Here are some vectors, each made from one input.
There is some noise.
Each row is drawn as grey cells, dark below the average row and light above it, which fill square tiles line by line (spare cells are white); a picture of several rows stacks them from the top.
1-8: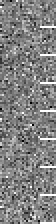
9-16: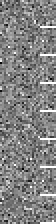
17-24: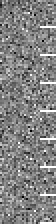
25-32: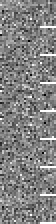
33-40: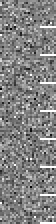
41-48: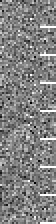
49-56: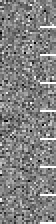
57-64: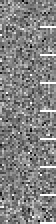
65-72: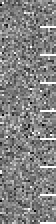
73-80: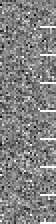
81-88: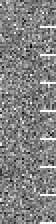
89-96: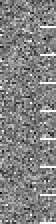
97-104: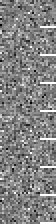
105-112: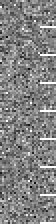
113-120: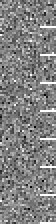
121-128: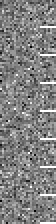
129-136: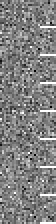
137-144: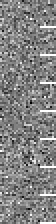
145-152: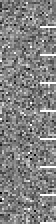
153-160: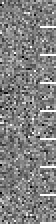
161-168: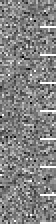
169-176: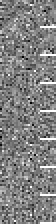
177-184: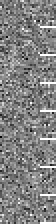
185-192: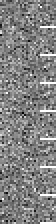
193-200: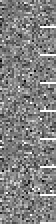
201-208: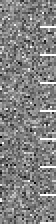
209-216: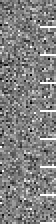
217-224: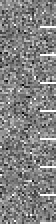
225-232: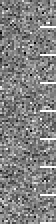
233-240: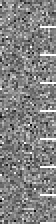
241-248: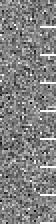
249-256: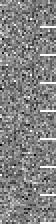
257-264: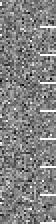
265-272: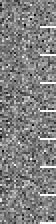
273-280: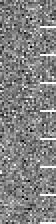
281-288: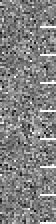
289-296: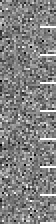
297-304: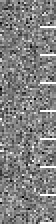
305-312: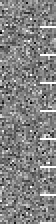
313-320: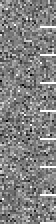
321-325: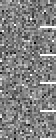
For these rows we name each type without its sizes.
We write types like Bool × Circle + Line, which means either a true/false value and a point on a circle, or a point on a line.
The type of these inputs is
(Bool × Bool × Bool × Bool × Bool + List(Line)) × Label.
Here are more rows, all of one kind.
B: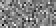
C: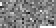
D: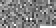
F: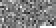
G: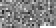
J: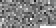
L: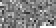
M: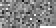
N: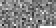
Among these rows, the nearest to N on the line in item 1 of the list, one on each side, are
C and M.
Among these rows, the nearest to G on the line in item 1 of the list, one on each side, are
L and M.
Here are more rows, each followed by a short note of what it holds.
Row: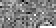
a label, together with a list of one item
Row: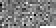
a label and five true/false values
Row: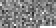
a label, together with a list of two items
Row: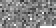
a label, together with a list of one item
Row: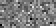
a label and five true/false values
